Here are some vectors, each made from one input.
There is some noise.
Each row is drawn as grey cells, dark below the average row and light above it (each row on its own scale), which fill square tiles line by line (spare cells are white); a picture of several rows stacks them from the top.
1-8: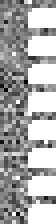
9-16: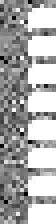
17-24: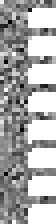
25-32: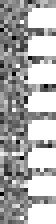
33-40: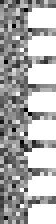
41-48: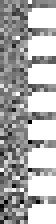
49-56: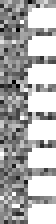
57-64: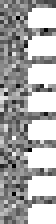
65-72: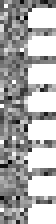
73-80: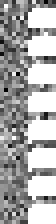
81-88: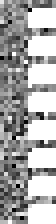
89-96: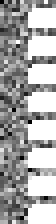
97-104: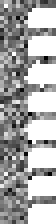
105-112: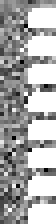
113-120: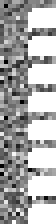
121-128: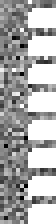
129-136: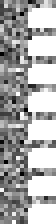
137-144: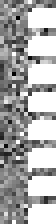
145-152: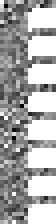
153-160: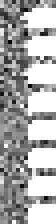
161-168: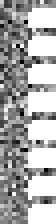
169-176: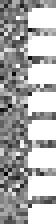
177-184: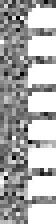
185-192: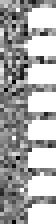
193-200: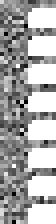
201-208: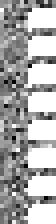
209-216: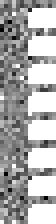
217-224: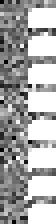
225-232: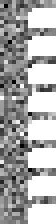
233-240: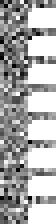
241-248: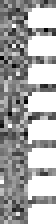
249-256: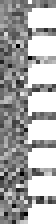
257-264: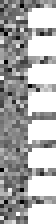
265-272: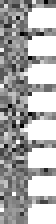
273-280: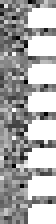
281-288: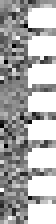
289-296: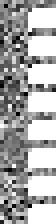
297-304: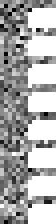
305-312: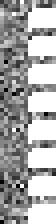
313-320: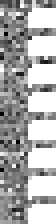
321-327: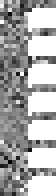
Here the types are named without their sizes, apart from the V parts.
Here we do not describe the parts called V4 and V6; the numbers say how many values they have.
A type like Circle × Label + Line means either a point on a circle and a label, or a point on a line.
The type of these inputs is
(Line + V6) × V4 + Tree.
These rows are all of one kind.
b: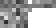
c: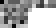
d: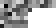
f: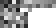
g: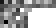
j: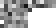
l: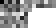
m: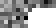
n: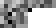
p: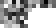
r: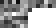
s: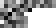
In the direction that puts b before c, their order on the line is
f, r, b, g, l, j, p, c, d, n, s, m.
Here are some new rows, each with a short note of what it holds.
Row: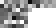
a node of a tree
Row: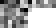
a value of V4 and a value of V6
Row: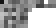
a point on a line and a value of V4
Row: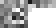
a node of a tree
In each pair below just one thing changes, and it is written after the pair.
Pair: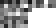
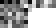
the value of V6
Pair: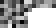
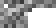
the value of V6
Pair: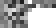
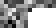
the value of V6
